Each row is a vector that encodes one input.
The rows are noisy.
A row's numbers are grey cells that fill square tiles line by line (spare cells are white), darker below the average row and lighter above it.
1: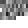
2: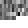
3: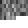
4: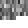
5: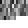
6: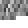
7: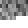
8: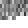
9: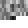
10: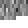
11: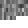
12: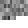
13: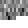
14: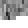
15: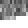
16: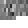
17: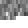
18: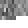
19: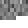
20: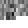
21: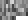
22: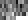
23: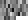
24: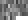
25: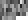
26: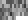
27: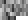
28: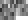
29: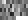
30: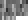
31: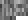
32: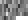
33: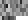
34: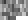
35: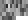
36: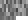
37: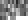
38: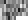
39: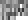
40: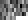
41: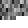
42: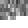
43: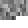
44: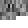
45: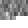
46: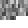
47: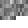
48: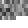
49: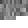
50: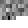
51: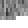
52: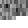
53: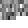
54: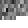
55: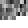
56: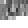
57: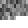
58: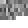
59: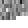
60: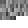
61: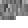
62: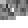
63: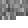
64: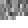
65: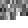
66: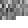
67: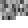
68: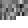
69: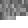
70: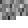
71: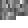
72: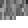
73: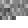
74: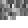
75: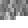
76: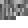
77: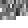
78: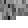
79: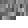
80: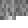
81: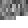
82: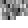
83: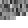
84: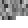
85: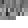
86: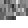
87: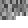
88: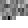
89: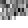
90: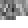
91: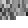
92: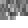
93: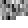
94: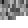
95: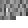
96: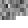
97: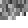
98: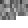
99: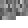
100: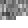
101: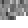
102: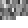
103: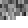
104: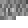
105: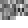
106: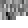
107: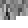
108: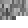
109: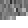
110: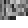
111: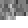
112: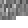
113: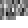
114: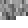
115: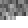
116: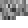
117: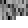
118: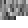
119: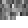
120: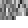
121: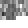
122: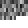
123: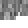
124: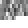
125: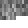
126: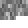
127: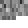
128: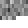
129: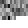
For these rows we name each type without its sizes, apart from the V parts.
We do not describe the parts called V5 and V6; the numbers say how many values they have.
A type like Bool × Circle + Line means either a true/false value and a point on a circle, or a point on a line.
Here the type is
(Bool × Line + V6) × V5.
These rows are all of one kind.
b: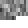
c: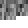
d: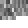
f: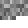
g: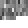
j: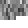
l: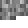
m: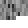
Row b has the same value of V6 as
g and l.
